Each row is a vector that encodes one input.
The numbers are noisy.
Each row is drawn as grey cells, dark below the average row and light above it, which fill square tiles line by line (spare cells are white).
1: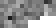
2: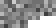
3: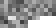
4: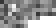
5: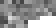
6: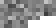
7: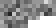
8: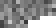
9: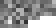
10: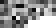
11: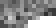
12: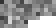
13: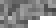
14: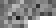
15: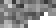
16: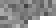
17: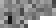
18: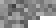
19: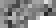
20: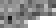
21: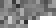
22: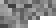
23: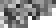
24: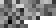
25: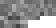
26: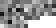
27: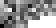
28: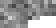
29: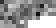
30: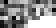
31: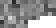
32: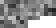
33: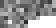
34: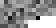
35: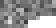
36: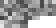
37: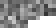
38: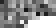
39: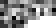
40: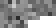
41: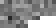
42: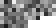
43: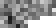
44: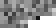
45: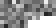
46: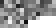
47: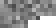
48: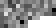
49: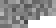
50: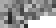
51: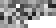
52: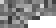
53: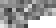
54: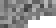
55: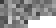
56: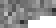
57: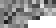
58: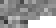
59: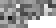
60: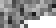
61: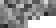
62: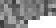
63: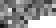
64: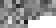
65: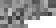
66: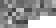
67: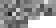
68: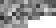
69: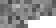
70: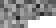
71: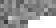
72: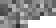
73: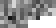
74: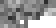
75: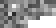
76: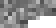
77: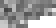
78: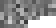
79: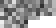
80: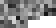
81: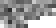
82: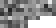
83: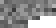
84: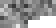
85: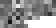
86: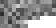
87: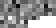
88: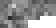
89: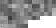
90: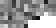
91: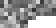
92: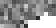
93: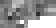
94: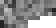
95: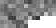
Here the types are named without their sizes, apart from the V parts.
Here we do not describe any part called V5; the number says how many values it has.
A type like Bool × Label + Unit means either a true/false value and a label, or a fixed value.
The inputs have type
List(Bool × V5).
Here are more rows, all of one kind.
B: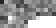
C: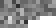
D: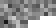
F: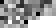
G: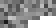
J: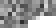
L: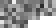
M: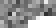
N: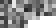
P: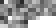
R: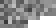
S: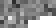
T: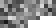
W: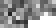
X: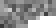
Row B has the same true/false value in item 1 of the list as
C, F, S and X.
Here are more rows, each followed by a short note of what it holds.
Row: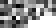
the empty list
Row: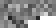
a list of two items
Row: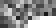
a list of one item
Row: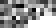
the empty list
